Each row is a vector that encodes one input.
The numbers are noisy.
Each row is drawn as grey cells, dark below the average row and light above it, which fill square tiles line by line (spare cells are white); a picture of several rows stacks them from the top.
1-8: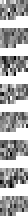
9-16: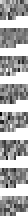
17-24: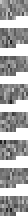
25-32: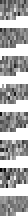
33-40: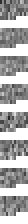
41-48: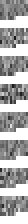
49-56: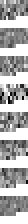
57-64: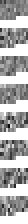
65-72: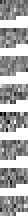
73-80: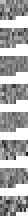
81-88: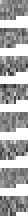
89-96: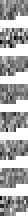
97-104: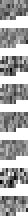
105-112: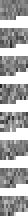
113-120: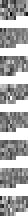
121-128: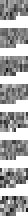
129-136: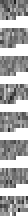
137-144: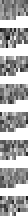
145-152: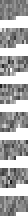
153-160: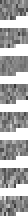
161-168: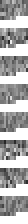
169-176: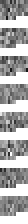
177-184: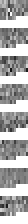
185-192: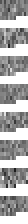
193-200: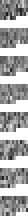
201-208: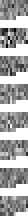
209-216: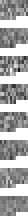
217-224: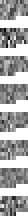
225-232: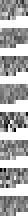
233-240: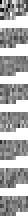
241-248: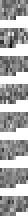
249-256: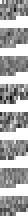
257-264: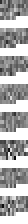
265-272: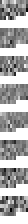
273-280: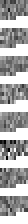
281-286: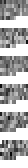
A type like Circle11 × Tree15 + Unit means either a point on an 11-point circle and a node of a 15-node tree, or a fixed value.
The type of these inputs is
List2(Line4).
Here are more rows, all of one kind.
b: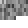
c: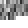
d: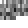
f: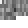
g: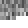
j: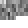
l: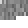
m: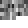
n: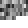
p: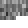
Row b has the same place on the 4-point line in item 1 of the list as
d, f, g and l.
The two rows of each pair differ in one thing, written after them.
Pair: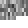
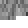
the place on the 4-point line in item 1 of the list
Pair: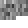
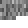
the place on the 4-point line in item 1 of the list
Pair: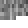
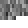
the place on the 4-point line in item 1 of the list
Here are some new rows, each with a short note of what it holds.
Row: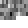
a list of two items
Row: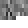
a list of two items
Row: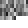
the empty list
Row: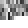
a list of one item
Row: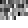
the empty list
